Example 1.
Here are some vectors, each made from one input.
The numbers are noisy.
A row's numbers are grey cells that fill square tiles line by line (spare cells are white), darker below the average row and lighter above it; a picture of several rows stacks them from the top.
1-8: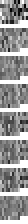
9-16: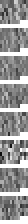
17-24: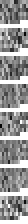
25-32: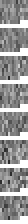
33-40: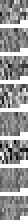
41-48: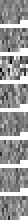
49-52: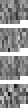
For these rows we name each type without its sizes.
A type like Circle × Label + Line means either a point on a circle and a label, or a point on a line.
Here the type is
List(Line).
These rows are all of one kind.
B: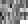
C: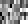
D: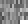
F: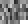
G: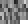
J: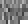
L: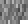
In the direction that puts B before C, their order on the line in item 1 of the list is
G, F, D, B, C, L, J.
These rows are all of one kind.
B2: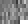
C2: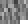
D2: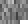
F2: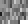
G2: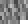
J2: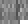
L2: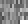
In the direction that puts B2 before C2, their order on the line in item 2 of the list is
G2, B2, C2, L2, F2, J2, D2.
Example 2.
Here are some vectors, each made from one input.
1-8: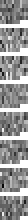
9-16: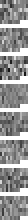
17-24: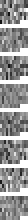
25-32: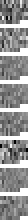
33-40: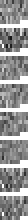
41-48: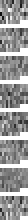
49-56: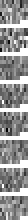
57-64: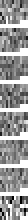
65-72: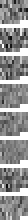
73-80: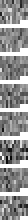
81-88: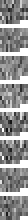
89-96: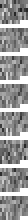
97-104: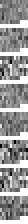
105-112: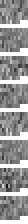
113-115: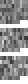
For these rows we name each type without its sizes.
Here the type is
Circle + Line.
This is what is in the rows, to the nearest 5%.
About 40% of them hold a point on a circle. The rest hold a point on a line.
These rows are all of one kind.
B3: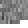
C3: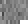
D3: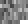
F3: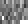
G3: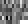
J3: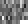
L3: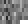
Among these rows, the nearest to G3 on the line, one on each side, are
J3 and L3.
